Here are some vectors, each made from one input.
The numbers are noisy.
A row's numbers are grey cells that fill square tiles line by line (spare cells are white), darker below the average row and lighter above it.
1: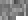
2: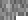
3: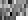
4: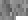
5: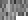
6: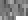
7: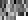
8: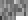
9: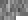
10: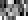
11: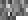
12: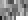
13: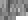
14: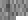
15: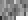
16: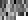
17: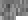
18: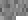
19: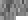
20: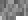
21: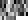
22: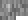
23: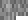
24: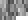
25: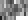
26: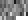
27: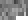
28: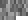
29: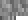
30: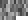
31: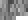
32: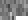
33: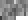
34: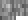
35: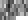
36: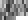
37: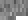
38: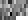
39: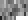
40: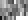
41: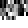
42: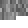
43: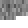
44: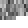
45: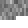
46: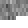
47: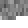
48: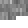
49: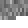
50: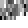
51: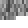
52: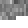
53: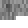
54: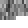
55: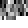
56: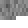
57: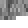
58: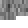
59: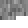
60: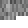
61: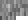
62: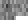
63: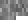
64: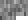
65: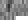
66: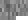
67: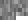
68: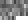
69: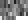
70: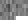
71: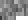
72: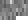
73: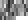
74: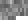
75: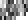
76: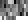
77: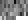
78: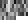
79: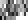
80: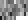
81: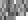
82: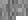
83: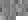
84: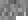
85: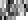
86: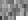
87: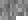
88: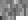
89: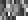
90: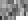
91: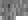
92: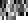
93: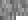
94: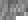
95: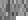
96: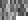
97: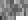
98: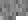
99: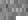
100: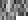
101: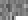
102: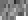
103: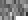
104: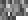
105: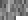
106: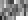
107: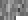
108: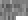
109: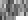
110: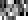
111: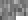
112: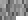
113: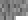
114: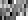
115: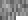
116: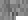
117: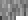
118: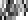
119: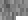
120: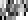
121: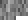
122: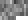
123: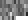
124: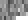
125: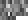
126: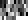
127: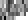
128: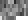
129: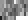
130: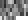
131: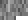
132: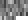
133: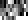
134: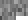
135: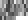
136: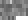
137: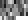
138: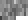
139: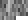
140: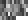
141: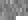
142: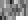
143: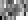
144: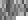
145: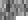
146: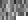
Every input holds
a list of up to two points on a 15-point line.
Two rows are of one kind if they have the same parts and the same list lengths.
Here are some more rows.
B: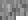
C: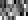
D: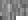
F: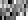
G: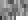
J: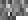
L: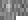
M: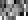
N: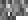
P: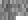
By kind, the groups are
B, D, G, L
C, M, P
F, J, N

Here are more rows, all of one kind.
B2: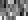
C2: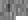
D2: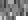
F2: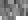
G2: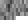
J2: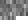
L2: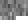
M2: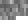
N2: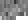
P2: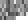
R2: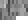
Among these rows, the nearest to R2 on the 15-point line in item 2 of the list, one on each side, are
C2 and J2.
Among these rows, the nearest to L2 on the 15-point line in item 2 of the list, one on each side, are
B2 and D2.
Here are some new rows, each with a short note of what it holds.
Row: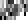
a list of one item
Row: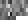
the empty list
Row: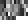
the empty list
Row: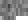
a list of two items
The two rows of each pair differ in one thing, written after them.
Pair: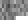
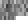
the place on the 15-point line in item 2 of the list
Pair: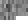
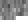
the place on the 15-point line in item 2 of the list
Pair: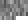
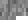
the place on the 15-point line in item 1 of the list
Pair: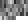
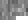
the place on the 15-point line in item 1 of the list
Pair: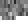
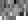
the place on the 15-point line in item 1 of the list
